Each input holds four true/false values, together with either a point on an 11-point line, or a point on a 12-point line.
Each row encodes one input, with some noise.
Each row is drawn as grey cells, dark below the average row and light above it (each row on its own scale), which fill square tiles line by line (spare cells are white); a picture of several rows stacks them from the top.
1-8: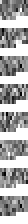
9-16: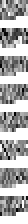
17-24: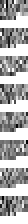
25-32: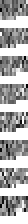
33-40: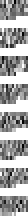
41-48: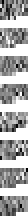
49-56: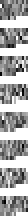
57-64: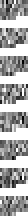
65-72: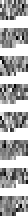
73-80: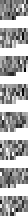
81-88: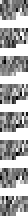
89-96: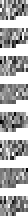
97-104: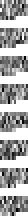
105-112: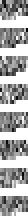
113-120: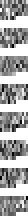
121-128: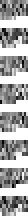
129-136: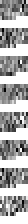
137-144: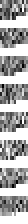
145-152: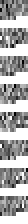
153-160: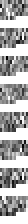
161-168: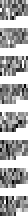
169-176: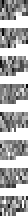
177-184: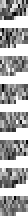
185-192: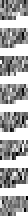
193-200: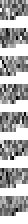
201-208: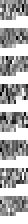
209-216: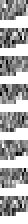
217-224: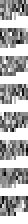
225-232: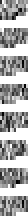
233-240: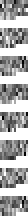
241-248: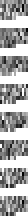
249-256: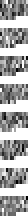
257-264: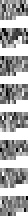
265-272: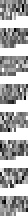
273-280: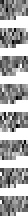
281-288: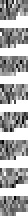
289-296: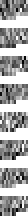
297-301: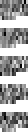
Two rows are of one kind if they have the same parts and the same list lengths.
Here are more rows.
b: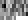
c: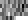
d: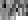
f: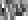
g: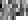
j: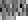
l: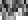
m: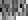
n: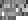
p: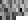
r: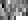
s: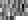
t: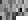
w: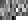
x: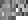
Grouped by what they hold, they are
b, d, j, l, m, r
c, f, g, n, p, s, t, w, x

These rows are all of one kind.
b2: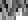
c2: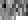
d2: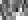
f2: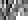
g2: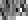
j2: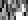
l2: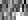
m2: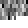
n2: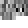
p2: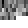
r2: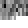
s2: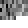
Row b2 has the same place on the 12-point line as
l2 and s2.
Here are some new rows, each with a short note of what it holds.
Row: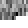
a point on an 11-point line and four true/false values
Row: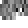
a point on a 12-point line and four true/false values
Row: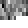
a point on a 12-point line and four true/false values
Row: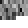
a point on an 11-point line and four true/false values
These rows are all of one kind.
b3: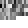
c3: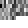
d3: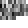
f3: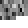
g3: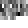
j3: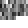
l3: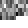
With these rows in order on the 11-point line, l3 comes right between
b3 and c3.
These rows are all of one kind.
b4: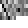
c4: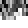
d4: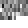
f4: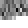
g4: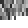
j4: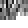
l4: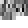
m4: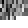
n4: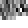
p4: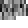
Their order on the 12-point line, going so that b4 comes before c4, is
l4, b4, d4, f4, g4, n4, m4, p4, c4, j4.
